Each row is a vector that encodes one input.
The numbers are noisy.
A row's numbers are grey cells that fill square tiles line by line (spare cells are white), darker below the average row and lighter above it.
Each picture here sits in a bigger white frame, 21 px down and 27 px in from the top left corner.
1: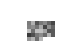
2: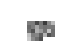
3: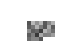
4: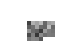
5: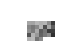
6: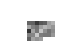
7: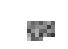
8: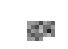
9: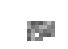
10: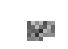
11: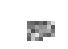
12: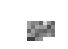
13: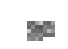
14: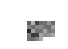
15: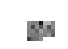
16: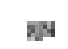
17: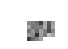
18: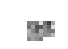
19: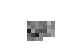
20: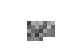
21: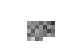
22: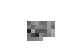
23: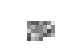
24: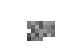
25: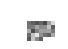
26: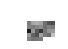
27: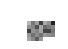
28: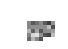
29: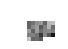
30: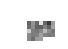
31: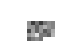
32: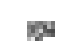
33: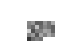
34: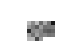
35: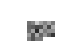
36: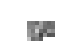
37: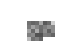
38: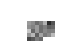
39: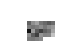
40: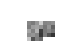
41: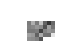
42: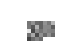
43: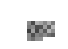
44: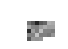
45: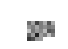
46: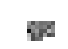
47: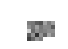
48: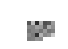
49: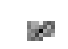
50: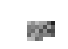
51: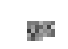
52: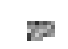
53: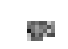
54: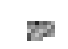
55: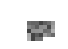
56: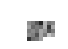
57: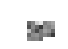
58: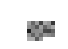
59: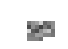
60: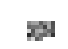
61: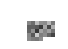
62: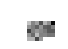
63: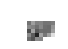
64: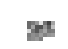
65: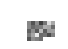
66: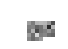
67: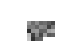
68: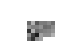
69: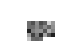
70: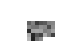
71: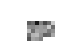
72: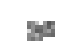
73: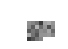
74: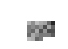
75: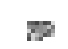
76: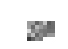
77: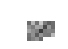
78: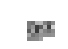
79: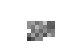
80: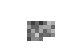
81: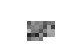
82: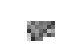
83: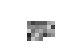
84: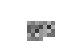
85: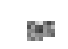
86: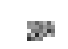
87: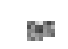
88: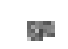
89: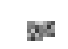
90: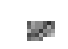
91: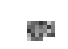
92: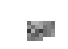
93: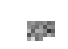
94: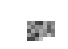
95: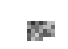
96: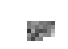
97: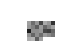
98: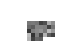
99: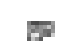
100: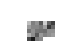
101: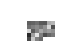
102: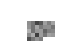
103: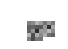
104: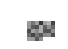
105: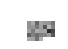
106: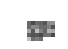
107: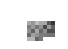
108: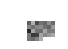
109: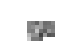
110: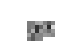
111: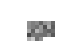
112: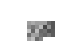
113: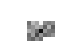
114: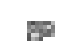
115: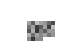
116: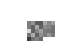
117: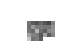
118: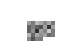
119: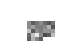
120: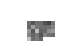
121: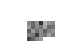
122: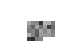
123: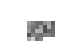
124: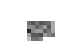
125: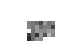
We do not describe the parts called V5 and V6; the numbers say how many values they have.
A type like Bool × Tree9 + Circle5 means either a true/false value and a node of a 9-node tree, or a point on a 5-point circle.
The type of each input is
Tree8 × (Tree9 + V5) × V6.
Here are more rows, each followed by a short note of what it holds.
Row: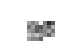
a node of an 8-node tree, a node of a 9-node tree and a value of V6
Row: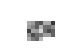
a node of an 8-node tree, a value of V5 and a value of V6
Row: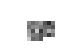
a node of an 8-node tree, a node of a 9-node tree and a value of V6
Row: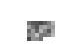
a node of an 8-node tree, a value of V5 and a value of V6
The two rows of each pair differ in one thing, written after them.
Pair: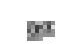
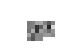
the value of V5
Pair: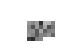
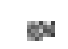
the value of V6
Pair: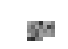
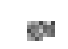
the value of V6
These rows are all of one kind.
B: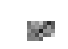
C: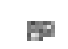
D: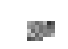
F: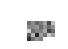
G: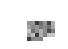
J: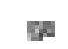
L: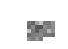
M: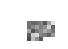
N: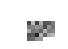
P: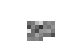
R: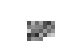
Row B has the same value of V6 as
N and R.
